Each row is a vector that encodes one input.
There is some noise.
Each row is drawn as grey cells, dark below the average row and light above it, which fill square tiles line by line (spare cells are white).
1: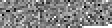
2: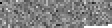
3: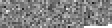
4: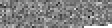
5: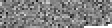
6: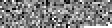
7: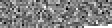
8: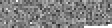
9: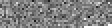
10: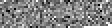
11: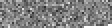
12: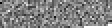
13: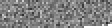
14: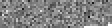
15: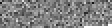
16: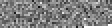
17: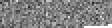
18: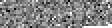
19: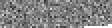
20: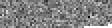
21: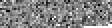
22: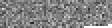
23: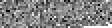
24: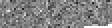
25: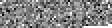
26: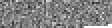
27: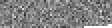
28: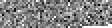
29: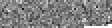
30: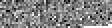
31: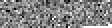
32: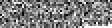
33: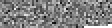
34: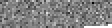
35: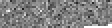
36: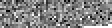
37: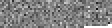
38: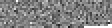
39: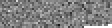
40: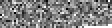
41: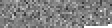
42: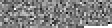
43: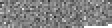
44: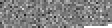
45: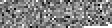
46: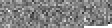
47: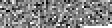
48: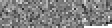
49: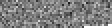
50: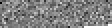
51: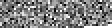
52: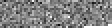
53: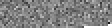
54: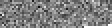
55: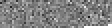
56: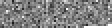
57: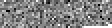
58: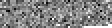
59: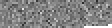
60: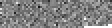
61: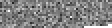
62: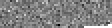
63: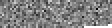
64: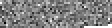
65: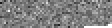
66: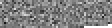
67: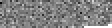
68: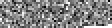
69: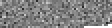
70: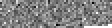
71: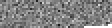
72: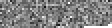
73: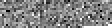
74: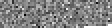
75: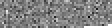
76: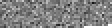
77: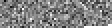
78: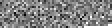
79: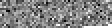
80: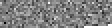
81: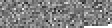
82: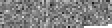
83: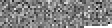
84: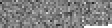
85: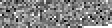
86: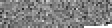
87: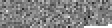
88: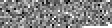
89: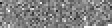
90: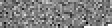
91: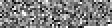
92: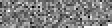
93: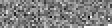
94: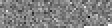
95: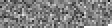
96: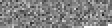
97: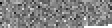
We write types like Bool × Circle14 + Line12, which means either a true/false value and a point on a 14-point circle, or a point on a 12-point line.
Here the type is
Line8 × List2(Line5).
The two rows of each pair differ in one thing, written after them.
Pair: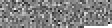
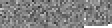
the place on the 5-point line in item 2 of the list
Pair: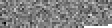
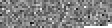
the place on the 5-point line in item 1 of the list
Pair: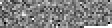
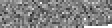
the place on the 8-point line
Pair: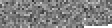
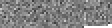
the place on the 5-point line in item 1 of the list
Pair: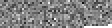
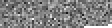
the place on the 8-point line
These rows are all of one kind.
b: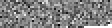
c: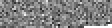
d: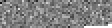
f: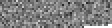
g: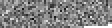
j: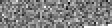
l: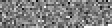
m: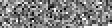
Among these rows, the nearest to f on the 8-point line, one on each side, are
b and l.
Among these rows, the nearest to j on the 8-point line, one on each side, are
d and g.
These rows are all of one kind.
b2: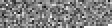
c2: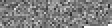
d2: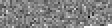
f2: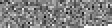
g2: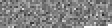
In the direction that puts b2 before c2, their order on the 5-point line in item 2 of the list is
b2, c2, d2, f2, g2.
